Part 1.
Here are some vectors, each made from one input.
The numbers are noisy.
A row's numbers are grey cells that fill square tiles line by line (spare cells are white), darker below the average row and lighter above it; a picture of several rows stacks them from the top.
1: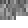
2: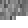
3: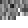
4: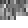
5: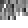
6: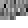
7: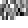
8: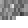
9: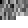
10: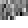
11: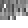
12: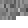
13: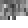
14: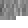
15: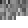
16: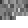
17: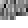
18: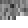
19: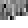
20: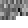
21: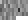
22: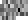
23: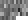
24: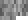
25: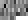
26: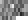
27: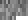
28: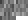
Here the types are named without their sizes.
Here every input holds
a label.
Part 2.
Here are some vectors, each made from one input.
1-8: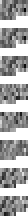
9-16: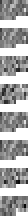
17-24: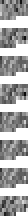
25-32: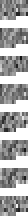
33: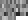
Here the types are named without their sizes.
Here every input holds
a point on a line.
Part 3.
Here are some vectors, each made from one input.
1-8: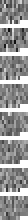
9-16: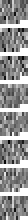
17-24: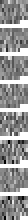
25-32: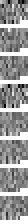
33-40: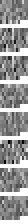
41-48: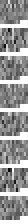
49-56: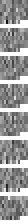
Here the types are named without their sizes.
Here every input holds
a point on a line.
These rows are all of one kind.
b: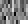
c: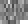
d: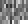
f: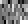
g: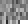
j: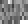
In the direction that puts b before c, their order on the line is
f, b, d, j, c, g.
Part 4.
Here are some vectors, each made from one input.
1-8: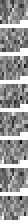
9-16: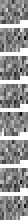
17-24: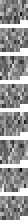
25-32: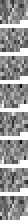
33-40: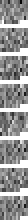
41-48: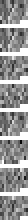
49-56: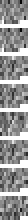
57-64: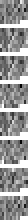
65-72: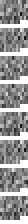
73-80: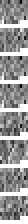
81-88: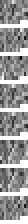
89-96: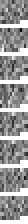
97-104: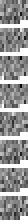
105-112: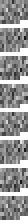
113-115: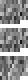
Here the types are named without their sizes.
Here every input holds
a label.
